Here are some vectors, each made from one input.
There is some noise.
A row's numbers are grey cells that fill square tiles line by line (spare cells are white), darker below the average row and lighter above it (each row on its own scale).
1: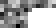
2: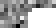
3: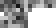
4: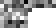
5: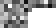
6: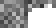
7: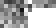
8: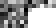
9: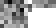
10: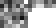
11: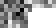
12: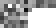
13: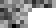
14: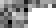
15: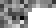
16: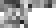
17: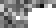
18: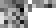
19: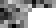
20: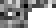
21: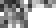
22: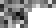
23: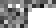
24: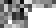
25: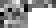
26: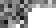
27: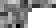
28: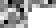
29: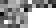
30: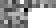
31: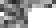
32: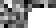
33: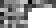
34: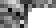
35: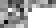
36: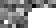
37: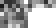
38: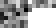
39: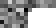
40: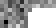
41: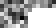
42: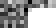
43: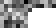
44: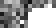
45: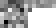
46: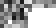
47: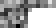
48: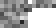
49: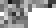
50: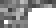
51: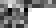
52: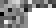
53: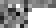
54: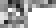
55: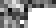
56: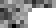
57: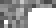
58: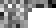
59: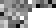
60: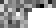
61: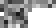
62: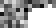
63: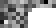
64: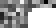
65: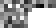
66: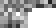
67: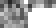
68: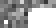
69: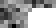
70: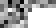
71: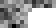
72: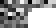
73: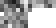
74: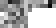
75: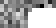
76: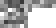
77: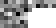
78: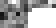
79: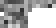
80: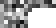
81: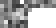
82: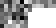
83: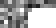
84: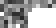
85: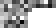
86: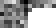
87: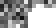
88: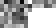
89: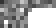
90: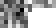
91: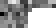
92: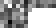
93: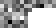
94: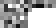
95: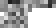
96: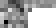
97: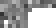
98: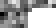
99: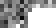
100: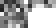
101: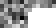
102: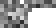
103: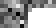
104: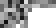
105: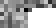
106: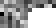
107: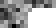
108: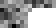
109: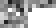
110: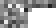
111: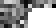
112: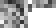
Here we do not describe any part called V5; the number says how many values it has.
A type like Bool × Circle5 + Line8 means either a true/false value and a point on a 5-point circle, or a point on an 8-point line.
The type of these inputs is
List2(Label4 × V5).
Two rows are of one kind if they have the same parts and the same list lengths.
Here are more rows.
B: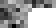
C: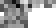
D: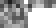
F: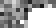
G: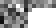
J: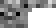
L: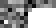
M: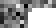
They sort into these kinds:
B
C, D
F, G, J, L, M

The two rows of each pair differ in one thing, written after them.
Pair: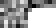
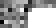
the label in item 2 of the list
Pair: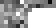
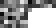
the label in item 2 of the list
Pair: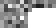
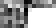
the value of V5 in item 1 of the list
